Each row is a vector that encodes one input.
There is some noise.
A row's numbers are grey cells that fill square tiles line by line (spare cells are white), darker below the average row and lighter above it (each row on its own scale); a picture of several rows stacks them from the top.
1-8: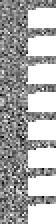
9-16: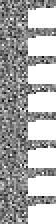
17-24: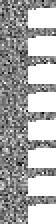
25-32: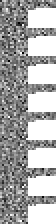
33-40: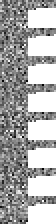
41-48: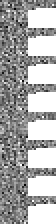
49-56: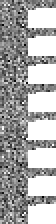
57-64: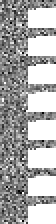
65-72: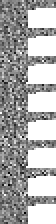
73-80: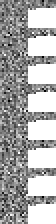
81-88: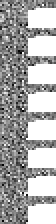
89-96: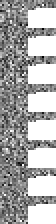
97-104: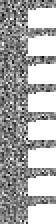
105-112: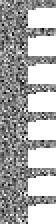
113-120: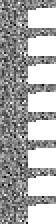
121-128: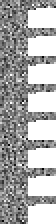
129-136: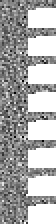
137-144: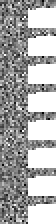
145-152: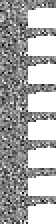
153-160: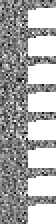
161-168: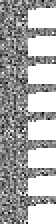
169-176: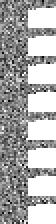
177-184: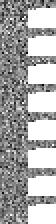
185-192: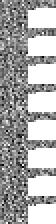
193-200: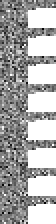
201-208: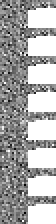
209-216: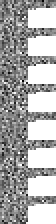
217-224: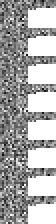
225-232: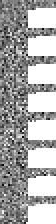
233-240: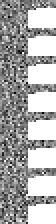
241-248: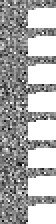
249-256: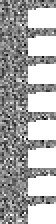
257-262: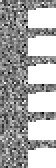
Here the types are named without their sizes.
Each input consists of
either a point on a circle, or a point on a line.
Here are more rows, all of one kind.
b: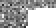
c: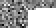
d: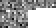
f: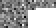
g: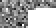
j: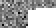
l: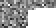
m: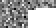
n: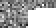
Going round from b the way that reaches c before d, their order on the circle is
b, l, j, c, g, m, f, d, n.
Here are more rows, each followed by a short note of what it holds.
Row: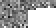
a point on a line
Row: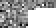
a point on a circle
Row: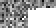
a point on a line
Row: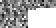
a point on a line
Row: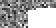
a point on a line
